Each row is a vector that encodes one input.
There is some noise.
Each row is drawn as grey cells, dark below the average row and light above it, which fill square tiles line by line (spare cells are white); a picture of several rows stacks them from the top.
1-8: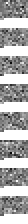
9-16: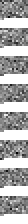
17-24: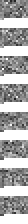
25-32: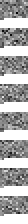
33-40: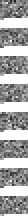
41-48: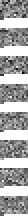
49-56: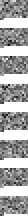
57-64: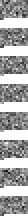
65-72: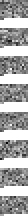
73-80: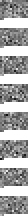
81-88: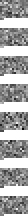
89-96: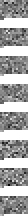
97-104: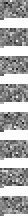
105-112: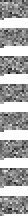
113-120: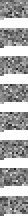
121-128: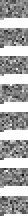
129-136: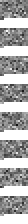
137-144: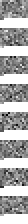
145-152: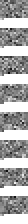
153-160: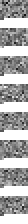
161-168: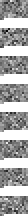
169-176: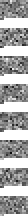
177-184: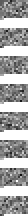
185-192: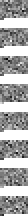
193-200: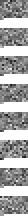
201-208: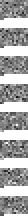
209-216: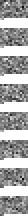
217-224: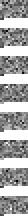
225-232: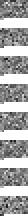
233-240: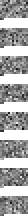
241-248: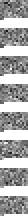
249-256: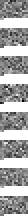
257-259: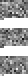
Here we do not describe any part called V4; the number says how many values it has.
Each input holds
a true/false value, together with either a point on a 12-point line, or a value of V4.
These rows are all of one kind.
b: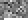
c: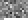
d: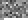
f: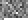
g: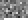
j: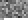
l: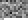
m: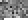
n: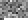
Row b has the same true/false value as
m and n.
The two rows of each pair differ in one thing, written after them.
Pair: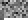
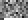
the value of V4
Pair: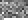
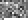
the value of V4
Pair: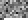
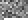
the true/false value
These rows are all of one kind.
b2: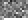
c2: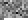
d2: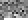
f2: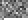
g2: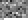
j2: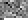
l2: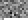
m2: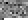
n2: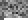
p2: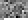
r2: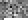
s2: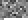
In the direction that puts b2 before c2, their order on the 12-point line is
n2, r2, b2, m2, f2, s2, d2, g2, c2, p2, j2, l2.
